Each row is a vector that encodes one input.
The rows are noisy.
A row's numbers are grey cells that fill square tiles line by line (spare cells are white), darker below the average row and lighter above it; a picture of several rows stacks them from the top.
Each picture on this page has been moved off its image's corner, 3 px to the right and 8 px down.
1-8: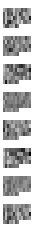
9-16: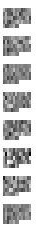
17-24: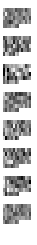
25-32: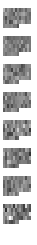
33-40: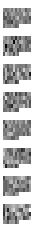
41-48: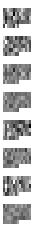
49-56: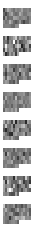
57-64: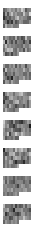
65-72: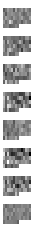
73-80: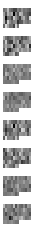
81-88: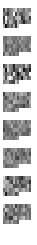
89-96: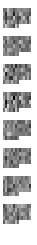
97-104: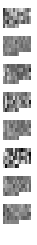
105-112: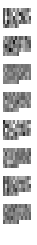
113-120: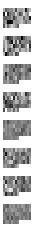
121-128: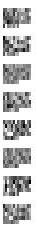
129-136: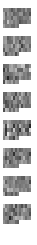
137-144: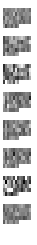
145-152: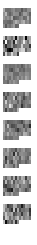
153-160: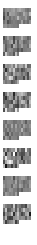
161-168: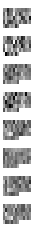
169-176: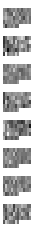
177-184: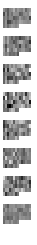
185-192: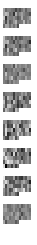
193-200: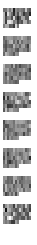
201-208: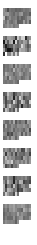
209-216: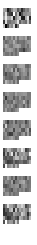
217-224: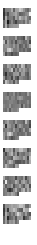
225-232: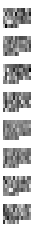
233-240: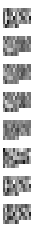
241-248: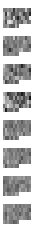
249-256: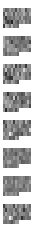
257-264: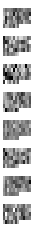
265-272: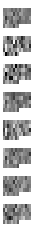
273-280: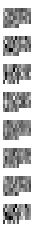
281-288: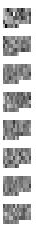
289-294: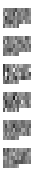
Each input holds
a node of a 7-node tree and a true/false value, together with either a fixed value, or a node of a 7-node tree.
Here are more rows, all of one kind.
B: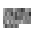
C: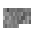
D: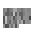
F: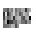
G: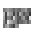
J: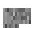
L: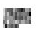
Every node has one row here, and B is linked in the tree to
D and L.
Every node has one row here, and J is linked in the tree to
F and L.
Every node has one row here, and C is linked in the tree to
G.
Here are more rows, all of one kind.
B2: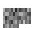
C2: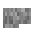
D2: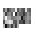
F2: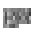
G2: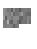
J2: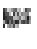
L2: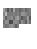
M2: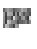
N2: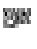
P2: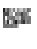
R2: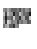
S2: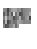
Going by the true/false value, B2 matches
N2, P2 and S2.
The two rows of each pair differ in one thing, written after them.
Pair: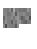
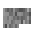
the true/false value
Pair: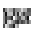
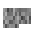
the node of the tree
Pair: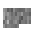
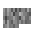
the node of the tree
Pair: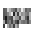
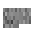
the true/false value
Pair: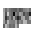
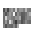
the node of the tree
